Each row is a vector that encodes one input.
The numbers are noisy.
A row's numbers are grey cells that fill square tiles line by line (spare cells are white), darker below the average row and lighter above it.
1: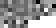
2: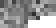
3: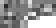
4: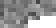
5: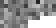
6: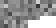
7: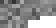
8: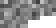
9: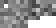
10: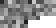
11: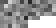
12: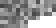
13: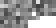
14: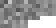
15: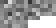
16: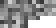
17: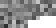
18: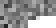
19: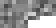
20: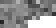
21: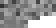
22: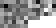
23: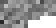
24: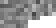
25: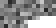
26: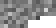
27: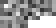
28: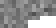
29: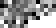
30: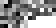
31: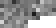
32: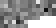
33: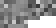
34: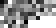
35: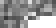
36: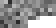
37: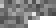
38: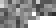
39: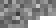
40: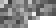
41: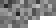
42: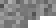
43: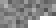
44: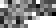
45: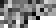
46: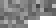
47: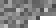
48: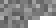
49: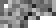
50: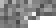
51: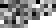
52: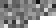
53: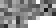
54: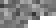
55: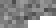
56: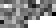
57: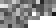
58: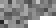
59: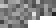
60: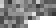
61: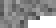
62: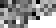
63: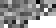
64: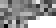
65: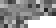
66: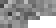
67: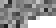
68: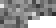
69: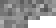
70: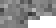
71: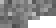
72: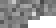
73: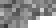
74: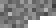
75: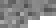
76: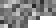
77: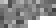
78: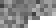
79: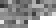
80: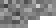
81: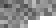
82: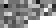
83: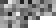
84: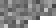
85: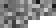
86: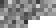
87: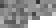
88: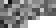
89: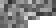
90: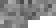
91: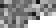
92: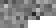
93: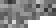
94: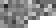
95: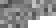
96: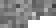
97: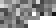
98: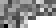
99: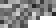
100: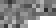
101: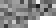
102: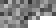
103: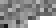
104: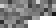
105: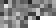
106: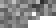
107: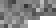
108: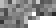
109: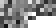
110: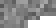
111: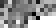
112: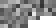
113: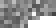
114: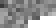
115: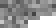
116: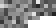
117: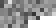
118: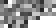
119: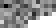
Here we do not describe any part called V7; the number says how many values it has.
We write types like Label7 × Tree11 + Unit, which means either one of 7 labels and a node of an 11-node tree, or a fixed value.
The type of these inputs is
(Bool × V7 + Unit) × Line6.
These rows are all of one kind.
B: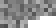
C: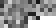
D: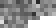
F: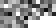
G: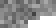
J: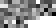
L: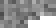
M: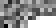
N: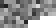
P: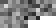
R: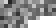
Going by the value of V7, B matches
D, G, J and N.
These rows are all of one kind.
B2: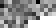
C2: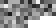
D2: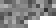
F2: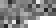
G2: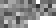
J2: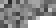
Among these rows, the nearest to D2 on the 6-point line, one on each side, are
B2 and F2.
